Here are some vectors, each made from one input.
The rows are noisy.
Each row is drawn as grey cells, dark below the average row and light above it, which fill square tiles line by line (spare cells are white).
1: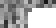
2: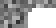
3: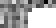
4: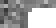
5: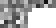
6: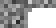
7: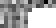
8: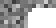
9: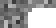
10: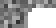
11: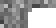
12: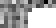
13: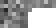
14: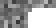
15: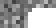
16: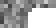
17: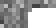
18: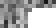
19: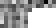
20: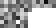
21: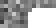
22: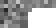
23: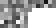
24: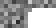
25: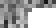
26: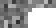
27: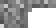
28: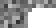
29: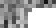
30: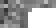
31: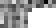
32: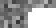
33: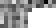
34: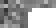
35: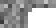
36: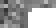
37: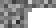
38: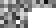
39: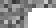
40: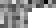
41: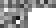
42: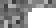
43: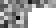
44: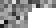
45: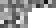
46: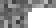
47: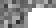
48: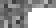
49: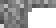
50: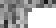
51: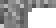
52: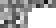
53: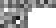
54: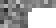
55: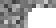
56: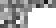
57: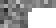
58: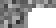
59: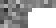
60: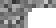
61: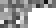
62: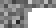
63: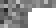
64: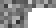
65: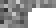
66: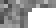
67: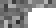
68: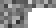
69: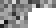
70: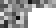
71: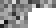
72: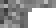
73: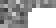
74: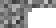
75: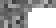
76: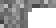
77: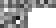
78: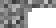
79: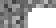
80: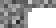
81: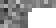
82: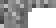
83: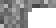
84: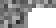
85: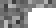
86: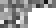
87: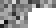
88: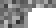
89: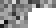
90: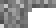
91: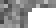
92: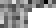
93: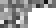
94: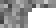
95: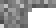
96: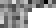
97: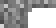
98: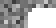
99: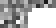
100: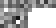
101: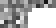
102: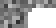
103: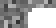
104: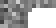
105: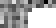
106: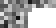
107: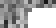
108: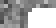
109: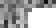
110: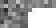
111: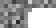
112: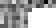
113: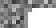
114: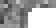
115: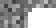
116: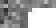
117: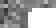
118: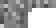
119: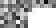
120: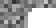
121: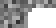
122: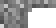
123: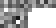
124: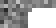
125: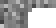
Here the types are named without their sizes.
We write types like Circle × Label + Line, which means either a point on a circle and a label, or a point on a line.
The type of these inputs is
Bool × Circle + Tree.
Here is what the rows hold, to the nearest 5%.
About 65% of them hold a point on a circle and a true/false value. The rest hold a node of a tree.
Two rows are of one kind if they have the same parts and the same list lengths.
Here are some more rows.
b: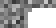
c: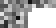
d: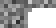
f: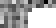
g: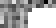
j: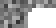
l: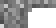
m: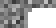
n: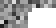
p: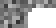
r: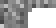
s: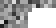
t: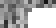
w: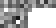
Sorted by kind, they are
b, d, j, l, m, p, r
c, f, g, n, s, t, w

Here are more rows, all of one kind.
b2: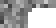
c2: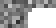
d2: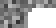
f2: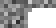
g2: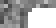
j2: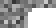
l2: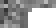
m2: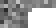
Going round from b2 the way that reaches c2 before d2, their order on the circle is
b2, j2, f2, c2, d2, m2, l2, g2.
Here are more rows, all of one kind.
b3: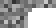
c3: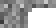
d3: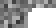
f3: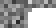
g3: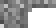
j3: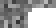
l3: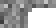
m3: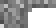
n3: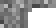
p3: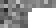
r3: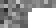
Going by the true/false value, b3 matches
d3, f3 and j3.
